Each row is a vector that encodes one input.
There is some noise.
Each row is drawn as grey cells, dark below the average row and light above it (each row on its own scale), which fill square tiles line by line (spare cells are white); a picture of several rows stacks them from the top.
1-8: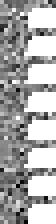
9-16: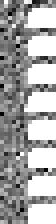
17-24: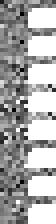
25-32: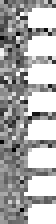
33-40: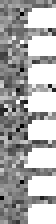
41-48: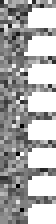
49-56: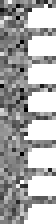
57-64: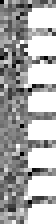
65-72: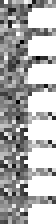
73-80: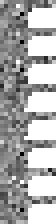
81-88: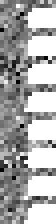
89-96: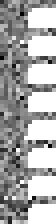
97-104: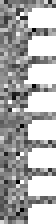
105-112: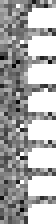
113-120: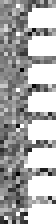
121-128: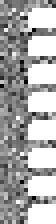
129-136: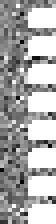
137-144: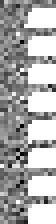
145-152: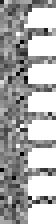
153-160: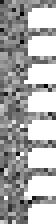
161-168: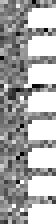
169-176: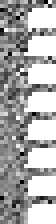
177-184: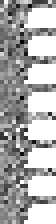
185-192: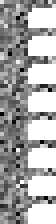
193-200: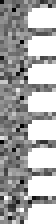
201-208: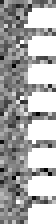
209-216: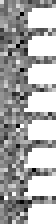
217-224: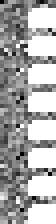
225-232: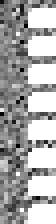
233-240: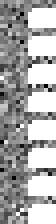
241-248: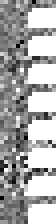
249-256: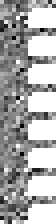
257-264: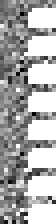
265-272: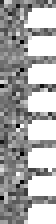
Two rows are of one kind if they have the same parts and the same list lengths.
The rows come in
2 kinds.
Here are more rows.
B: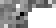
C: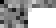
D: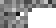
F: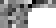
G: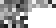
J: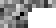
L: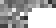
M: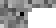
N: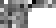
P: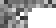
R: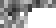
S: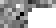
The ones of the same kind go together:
B, C, F, J, M, N, R, S
D, G, L, P

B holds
a point on each of two 13-point lines.
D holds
a point on a 4-point line.
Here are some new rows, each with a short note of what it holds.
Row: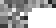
a point on a 4-point line
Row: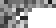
a point on a 4-point line
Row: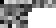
a point on each of two 13-point lines
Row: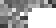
a point on a 4-point line
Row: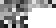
a point on a 4-point line
